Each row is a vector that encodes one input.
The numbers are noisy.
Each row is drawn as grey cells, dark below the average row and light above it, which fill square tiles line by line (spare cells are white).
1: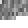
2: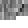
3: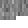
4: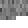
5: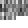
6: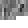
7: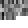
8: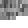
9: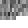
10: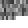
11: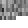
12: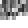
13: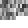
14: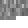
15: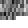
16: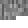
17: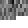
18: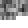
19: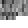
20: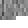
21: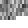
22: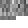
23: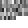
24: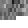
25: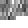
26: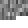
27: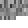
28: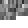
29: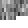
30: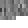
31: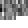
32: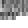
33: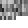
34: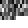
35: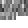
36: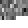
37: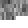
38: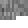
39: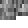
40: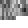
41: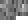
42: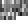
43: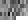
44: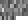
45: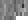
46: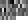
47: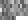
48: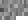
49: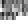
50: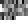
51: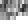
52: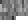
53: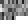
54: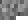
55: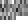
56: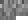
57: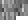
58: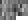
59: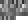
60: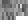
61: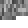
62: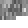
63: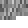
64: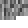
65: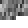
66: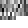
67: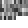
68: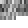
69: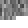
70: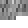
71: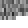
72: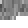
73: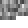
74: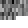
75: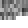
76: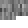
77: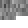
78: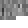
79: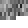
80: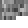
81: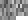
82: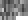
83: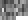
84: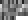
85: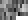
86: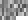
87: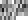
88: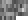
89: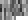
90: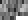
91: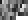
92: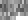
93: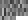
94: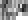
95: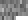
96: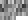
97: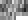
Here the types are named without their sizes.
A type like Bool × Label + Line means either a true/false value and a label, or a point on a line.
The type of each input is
Label × (Line + Tree).
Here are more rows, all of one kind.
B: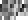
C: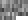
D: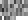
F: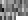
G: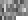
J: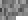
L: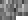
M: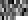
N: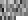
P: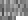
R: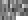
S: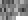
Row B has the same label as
C, P, R and S.
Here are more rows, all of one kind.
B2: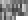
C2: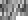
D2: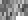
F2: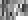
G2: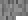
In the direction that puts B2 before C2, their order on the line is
B2, C2, F2, G2, D2.
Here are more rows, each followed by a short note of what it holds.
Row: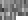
a label and a point on a line
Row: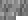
a label and a node of a tree
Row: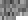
a label and a node of a tree
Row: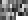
a label and a point on a line
